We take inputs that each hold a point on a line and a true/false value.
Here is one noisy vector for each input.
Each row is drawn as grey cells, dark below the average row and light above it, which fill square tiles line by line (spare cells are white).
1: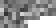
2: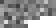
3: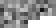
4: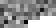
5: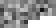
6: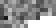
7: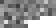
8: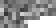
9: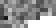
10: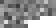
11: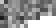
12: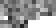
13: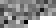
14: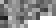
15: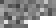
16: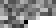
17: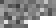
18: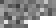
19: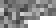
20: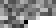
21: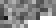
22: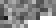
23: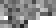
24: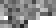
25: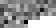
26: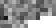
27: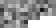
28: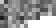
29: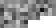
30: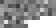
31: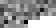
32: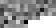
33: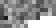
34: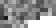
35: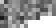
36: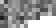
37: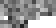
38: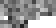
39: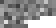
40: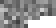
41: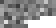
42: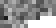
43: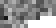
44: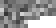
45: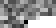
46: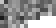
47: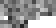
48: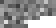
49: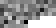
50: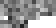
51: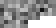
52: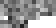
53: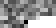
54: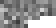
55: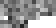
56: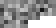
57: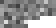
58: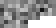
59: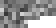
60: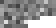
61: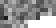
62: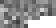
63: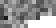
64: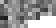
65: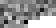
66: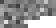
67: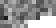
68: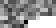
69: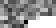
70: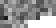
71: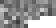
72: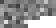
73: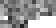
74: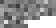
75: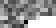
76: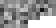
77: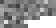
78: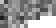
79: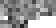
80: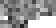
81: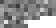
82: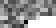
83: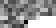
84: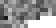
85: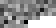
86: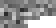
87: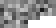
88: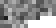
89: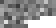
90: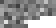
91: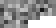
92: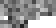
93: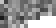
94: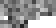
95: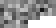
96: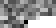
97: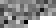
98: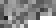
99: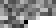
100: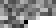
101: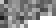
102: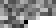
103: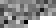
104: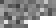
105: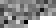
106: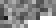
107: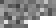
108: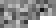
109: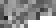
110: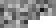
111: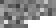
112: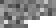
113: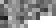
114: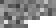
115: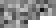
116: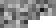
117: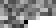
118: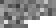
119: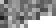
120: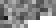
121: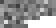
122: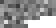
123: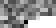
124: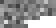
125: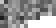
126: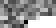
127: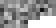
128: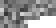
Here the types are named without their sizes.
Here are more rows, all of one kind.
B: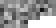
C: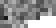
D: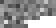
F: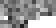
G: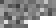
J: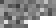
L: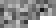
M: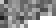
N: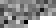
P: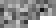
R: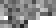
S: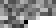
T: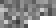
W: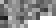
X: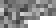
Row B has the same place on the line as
F, L, P and R.
